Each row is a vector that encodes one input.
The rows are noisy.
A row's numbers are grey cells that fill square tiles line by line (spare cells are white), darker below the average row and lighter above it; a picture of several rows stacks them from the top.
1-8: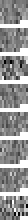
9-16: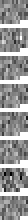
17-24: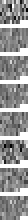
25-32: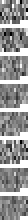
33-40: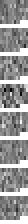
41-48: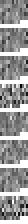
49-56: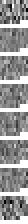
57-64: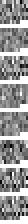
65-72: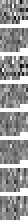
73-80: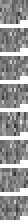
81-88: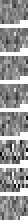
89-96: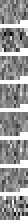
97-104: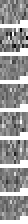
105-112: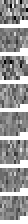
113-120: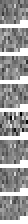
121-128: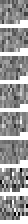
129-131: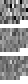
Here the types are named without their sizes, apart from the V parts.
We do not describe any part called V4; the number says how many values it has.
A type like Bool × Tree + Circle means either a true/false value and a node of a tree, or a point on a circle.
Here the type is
Label × V4 + List(Line).
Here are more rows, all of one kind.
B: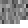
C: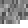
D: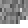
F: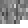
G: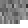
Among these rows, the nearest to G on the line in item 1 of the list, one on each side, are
D and F.
